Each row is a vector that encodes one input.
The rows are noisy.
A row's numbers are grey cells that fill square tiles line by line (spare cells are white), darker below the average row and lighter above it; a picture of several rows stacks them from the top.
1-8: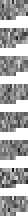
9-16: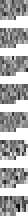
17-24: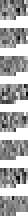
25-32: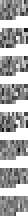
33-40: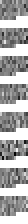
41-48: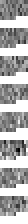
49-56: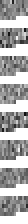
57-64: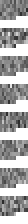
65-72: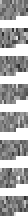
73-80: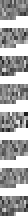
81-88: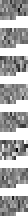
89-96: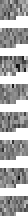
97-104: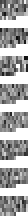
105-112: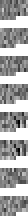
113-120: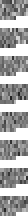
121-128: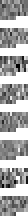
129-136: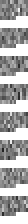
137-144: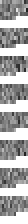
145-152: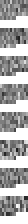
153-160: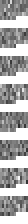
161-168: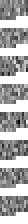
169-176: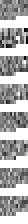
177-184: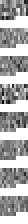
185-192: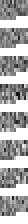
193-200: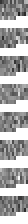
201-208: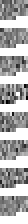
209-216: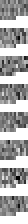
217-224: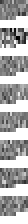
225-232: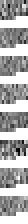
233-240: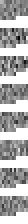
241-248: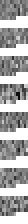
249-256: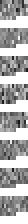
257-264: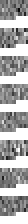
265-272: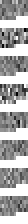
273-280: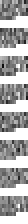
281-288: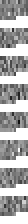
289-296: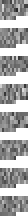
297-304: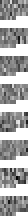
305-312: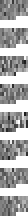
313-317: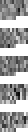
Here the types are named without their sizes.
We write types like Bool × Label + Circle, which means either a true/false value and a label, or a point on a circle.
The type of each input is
(Bool × Bool × Bool + Line) × Circle × Line.
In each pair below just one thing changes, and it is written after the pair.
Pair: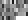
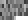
the place on the circle
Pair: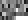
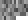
the place on the circle
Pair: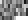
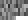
the place on the circle
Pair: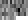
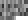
the place on the line
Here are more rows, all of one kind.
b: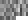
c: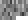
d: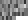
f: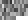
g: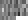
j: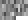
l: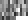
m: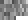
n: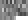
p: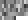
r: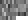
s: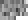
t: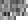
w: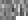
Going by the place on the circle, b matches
j, l and p.
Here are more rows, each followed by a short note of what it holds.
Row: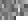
a point on a circle and a point on each of two lines
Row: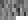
a point on a circle, a point on a line and three true/false values
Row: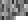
a point on a circle, a point on a line and three true/false values
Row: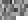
a point on a circle and a point on each of two lines
